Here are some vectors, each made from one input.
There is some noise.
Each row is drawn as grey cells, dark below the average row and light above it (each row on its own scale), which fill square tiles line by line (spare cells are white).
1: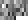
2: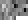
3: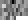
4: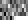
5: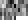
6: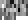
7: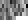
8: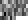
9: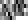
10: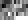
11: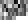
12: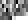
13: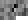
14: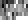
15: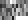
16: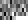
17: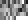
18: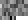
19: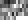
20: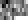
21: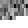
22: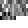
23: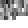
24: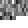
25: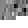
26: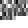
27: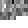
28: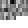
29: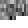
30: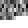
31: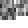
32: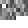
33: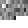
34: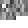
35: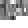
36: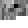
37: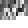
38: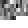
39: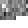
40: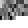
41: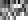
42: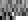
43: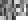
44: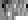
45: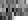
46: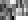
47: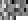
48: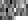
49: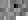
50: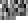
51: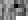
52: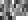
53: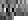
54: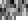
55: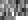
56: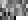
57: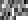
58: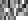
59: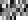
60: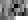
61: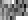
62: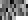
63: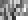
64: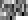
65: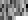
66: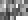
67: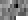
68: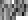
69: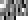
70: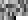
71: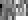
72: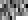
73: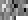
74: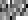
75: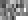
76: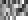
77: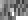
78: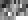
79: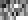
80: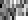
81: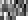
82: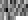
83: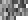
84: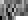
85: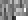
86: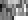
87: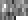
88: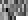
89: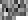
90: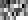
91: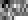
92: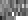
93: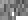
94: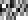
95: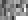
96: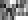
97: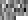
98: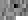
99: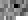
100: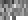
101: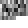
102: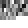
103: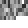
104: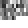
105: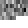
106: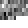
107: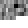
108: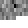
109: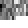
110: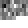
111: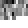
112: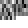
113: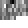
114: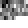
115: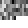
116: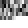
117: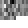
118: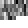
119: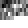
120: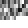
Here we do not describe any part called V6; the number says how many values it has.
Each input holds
one of 5 labels and a point on a 5-point line, together with either a point on a 5-point line, or a value of V6.
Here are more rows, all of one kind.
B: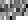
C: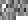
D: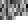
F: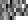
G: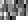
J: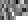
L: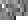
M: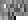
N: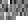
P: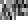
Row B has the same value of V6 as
C, F, L and M.
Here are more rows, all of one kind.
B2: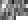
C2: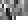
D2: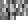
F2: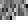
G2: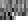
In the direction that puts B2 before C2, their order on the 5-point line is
B2, D2, C2, F2, G2.
